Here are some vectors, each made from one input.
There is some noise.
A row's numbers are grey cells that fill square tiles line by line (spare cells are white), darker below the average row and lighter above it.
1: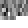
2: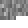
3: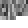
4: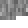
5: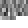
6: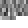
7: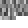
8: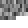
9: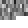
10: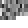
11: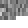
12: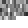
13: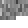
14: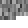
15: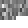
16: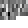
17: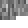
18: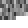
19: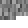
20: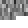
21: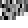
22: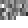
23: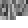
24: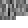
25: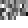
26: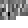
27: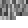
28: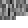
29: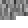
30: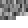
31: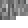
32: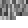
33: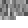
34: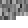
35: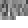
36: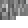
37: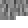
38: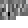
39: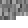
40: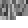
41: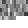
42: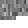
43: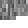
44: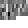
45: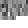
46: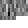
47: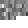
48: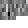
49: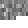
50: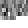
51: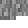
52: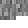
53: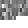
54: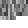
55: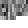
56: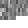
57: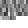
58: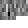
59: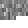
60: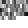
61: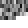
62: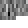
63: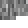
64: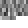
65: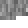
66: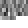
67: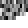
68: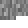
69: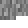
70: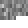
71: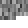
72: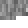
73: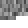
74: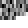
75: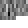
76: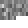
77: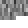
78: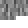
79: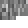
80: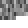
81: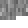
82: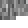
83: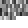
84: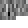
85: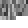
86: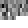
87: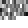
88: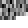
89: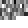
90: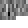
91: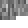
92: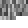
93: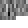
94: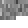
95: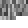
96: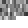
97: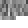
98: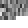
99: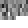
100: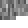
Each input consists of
a point on a 10-point line.
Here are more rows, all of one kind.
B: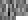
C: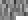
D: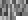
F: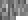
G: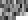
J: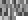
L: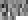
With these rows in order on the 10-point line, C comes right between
G and L.
